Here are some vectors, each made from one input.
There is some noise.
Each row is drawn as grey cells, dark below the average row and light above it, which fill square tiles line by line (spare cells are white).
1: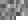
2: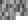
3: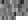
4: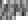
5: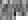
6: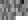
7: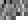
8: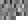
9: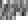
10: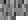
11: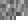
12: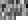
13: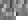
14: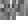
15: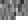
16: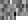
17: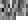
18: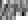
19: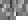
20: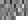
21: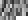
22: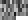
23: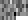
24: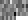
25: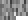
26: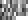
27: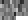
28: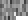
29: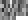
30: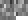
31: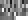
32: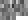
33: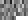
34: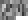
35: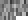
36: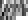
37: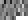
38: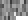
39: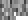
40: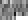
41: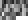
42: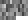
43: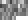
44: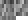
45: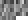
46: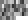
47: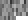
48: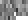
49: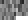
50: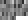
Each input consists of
a node of a 7-node tree and a true/false value.
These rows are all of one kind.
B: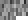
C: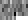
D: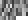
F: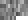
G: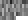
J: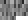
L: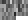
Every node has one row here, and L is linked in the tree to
B, F and G.
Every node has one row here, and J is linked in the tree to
G.
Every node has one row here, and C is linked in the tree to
F.
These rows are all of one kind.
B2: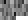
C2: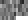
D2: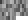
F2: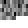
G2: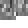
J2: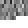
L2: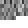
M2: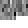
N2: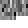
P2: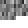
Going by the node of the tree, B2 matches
F2, J2, L2 and P2.
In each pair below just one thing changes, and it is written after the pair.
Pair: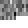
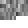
the true/false value
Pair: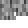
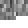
the node of the tree
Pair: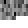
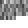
the node of the tree
